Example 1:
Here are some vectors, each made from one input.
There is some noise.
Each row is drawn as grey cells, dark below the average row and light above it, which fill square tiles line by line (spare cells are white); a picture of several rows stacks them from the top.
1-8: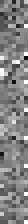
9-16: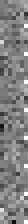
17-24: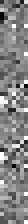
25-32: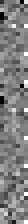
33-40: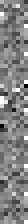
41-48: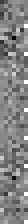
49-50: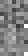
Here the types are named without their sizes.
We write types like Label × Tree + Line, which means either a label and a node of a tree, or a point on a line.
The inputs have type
Bool × Bool × Bool + Circle.
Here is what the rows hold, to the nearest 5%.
About 25% of them hold a point on a circle. The rest hold three true/false values.
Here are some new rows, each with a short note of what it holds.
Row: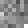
three true/false values
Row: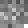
three true/false values
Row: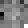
three true/false values
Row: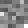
three true/false values
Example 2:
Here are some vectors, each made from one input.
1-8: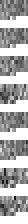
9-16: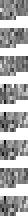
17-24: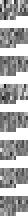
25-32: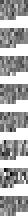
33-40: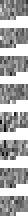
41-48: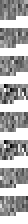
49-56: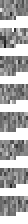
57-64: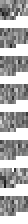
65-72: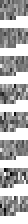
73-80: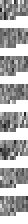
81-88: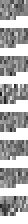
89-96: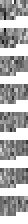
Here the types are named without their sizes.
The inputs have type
Bool × Bool × Bool + Line × Line + Unit.
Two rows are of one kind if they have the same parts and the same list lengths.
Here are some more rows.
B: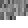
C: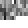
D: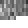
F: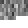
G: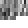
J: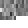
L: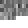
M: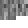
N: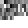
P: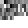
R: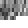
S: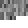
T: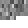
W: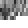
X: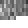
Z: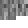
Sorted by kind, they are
B, D, F, J, L, M, S, T, X, Z
C, G, R, W
N, P

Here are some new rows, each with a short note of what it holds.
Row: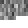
three true/false values
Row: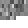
three true/false values
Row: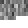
three true/false values
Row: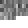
three true/false values
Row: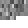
three true/false values
